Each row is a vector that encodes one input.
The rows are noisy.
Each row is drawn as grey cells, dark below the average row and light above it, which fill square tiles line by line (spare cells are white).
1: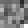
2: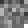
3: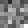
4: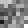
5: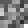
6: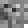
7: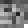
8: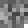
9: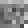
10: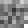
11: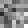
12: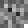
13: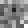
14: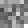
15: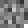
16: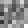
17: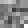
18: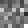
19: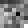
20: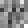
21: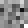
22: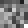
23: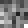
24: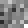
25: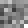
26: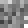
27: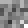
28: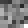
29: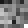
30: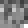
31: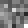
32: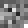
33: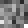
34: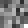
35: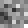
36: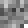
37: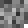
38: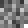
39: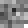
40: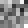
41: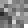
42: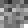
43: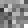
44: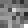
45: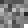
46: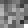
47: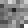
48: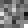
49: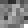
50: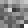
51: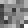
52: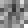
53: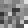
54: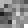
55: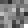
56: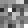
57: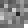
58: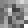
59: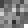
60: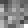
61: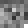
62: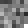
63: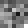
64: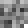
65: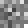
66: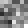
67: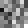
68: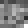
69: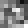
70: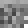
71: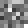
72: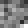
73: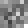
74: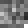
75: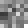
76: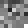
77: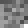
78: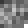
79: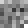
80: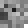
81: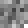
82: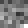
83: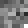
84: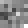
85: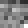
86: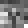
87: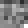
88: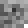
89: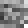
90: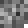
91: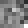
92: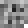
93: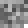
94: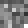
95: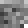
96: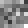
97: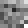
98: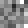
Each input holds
a true/false value, together with either a point on a 5-point line, or a point on a 6-point line.
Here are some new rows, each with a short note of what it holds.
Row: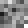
a point on a 6-point line and a true/false value
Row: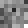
a point on a 5-point line and a true/false value
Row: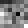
a point on a 6-point line and a true/false value
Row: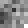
a point on a 5-point line and a true/false value
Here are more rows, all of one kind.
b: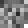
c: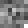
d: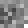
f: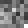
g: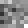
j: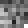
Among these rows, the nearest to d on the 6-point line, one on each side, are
b and g.
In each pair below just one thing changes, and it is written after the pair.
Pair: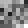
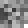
the place on the 5-point line
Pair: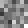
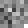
the place on the 5-point line
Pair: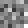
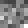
the true/false value
